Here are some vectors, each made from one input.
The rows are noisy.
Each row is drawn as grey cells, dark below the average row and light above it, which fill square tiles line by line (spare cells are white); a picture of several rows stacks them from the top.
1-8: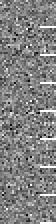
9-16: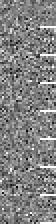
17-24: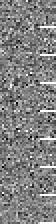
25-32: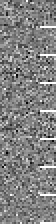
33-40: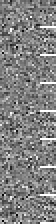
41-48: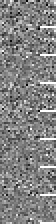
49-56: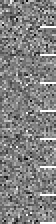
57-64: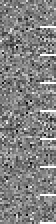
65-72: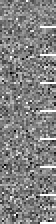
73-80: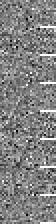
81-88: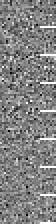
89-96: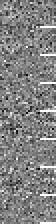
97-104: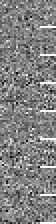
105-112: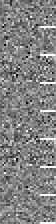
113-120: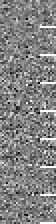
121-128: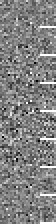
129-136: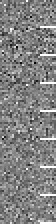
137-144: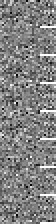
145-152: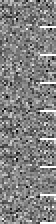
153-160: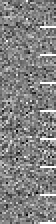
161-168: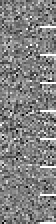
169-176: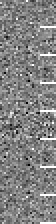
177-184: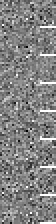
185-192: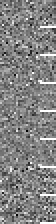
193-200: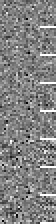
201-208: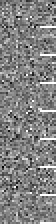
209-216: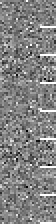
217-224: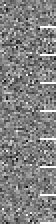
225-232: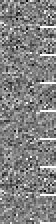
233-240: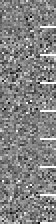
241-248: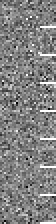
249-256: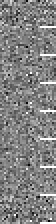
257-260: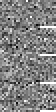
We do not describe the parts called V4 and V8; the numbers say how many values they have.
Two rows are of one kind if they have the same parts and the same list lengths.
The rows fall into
3 kinds.
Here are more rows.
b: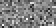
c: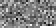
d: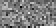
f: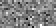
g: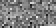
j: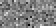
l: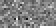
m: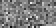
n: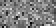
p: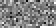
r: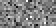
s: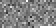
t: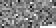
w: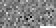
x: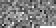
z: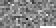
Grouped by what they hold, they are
b, d, g, m, n, r, t, x
c, p
f, j, l, s, w, z

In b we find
a node of a 7-node tree and a value of V8.
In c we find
a point on a 5-point line and a value of V4.
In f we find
a point on a 10-point line and a value of V8.
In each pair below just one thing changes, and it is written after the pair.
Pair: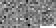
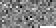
the place on the 10-point line
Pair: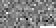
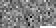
the place on the 10-point line
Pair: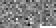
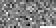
the place on the 10-point line
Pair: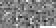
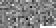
the place on the 10-point line
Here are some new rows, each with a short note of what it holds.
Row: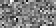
a point on a 5-point line and a value of V4
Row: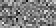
a point on a 5-point line and a value of V4
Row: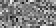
a point on a 5-point line and a value of V4
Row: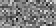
a point on a 5-point line and a value of V4
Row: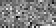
a node of a 7-node tree and a value of V8
